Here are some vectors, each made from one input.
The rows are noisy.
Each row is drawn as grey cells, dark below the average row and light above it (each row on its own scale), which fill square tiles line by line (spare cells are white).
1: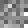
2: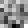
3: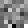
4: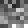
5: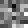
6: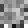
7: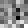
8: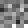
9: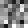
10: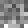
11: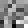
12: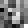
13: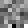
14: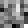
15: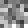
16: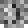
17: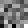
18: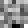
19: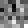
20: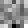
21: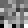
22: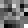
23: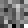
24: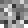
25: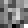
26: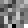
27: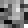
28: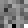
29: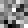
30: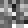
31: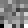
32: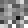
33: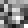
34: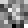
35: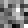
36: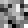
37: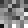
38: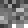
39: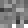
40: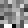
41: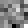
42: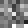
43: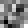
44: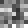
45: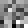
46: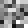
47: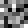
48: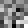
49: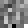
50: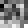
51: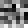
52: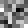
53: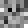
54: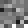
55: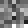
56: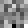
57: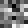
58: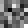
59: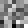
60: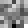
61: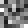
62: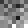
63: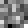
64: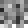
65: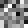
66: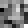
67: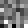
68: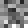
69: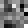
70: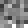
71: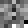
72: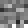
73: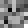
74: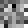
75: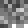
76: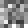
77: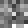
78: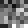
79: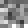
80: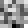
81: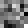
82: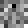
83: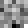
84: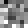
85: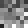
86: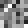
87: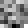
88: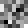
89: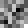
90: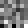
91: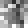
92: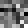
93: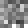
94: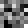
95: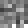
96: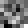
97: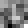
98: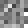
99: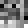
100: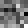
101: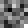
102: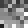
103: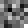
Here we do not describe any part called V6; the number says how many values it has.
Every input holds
a node of an 8-node tree, together with either a point on a 9-point line, or a value of V6.
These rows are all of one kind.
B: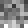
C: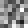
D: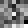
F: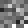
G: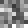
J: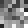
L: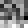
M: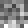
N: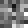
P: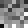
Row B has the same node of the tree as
J, M and P.
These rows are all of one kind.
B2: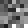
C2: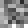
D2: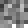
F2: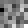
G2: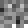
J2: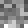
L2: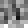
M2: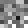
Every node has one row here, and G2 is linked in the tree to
C2, D2, F2 and L2.
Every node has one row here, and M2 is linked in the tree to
L2.
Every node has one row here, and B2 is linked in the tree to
C2.
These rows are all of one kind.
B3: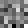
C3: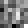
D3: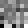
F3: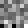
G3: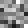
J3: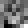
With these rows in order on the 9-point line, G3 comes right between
C3 and J3.
